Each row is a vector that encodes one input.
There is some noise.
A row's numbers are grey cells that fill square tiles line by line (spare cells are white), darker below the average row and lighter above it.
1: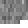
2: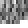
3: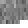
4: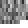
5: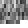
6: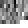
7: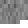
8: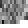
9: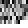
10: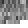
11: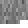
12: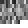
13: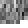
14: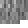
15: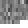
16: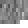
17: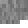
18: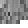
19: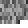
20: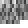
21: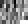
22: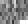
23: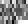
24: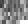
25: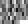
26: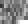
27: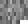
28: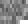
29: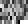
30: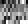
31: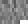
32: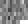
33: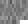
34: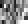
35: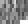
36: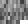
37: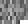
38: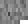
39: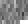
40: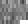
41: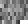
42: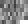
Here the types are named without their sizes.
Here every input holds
two labels.
